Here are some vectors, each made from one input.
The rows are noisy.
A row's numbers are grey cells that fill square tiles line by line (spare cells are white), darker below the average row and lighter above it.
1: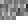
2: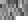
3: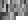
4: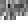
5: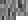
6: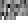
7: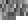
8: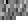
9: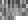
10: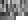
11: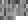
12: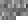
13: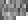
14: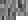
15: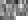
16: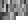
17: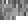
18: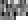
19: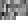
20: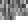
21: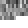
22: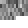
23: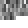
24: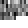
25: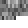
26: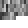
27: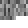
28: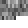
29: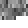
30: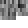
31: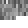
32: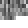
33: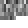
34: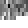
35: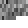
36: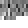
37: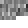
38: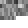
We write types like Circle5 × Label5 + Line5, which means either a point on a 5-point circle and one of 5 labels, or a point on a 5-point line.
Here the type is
(Circle6 + Unit) × Line3 × Line3.
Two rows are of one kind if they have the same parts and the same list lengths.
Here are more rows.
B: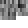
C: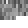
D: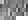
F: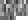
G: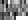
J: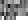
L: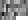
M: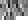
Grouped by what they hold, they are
B, C, D, F, M
G, J, L

